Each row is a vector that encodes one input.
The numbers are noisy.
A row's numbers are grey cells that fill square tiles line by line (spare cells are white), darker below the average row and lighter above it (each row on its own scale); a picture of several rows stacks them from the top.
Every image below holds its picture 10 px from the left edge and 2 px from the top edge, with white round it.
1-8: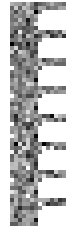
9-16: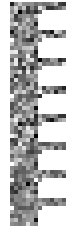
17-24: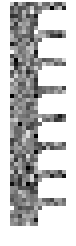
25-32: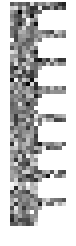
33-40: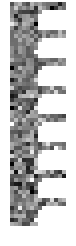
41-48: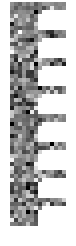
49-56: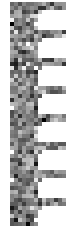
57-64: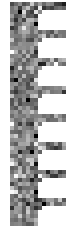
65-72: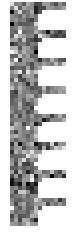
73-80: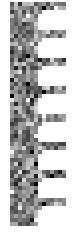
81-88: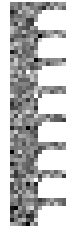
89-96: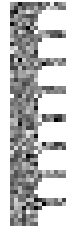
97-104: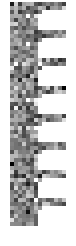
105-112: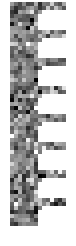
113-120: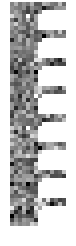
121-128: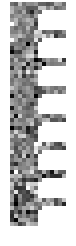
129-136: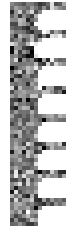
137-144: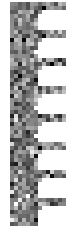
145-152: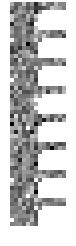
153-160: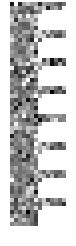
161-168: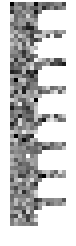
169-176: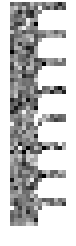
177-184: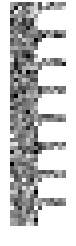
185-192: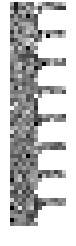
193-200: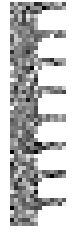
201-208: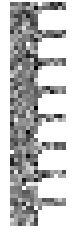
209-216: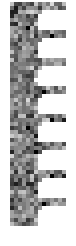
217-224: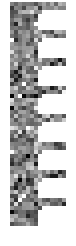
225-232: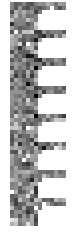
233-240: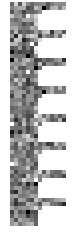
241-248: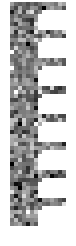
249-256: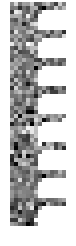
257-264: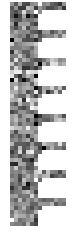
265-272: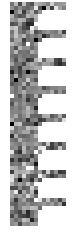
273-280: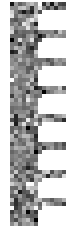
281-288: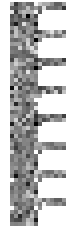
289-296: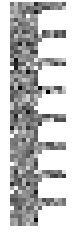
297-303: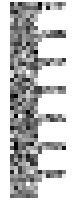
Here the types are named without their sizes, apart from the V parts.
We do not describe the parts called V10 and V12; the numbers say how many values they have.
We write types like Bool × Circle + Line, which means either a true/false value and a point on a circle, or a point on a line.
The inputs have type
(Circle + V10) × Line × V12.
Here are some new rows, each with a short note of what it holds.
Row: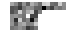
a point on a line, a value of V10 and a value of V12
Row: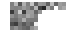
a point on a line, a value of V10 and a value of V12
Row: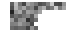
a point on a line, a value of V10 and a value of V12
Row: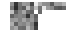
a point on a circle, a point on a line and a value of V12
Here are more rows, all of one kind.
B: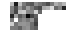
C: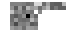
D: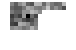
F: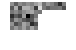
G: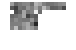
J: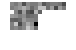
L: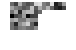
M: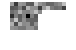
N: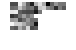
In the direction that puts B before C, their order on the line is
N, F, B, J, G, D, M, L, C.
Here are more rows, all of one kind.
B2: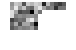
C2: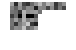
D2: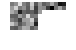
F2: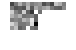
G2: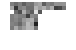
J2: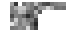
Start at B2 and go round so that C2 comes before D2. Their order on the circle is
B2, C2, D2, J2, F2, G2.
